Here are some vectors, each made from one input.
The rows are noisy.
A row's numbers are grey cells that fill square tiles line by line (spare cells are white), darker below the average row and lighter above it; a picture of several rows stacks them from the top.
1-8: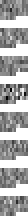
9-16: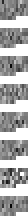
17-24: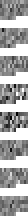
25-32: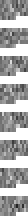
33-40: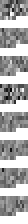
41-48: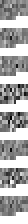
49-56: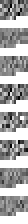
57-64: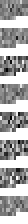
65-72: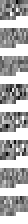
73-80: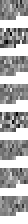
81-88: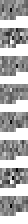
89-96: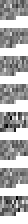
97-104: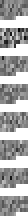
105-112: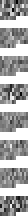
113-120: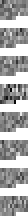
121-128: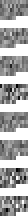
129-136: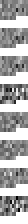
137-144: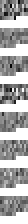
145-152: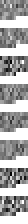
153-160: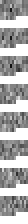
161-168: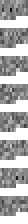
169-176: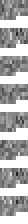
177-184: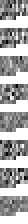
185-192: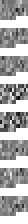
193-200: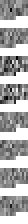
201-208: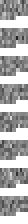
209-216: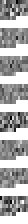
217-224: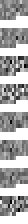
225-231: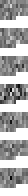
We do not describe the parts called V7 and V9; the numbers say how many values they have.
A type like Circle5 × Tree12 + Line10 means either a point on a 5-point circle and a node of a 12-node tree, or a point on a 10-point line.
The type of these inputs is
(Bool × Circle5 + Unit) × V7 + Circle8 × V9.
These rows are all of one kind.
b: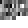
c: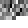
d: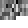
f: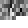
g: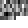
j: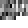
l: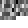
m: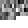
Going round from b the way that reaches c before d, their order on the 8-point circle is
b, j, g, m, c, f, d, l.
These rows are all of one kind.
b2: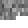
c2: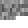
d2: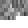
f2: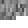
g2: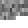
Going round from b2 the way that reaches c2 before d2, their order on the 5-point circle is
b2, f2, g2, c2, d2.
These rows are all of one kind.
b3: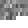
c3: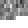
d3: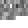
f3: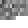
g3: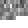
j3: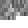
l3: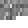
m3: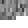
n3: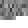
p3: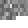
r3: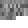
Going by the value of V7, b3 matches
f3, l3 and p3.
